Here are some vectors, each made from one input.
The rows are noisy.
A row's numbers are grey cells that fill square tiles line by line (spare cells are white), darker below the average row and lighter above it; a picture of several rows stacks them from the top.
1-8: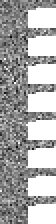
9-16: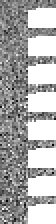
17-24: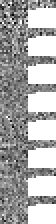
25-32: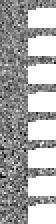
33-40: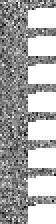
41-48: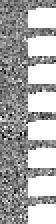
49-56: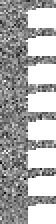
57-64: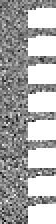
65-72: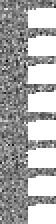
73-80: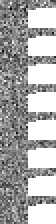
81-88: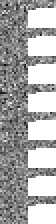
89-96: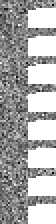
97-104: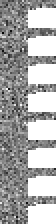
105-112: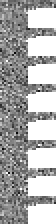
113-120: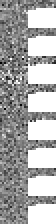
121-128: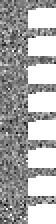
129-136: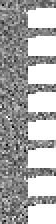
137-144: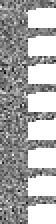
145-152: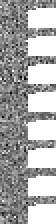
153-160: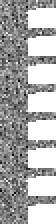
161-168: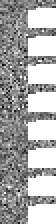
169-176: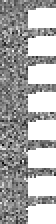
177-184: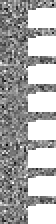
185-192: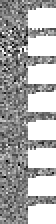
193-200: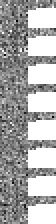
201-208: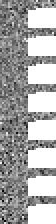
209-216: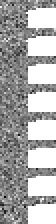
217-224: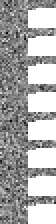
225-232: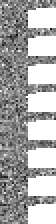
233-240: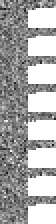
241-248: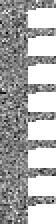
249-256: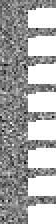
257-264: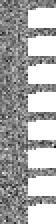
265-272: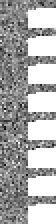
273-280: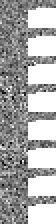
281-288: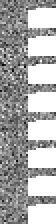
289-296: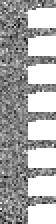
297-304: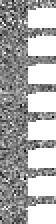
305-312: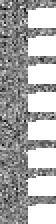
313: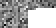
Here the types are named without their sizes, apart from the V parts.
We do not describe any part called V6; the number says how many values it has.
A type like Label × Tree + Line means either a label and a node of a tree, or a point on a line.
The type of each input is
(Bool × V6 + Line) × Line.
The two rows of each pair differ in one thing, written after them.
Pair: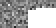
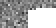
the value of V6
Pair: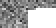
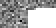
the value of V6
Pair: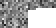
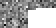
the true/false value
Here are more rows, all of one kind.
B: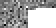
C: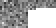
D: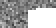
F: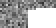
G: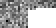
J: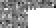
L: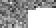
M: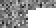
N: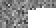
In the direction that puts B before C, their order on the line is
J, F, G, B, L, C, D, N, M.
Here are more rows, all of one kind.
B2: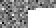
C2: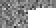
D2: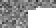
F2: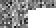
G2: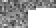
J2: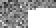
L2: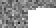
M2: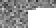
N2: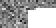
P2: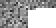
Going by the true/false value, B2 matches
D2, G2 and L2.
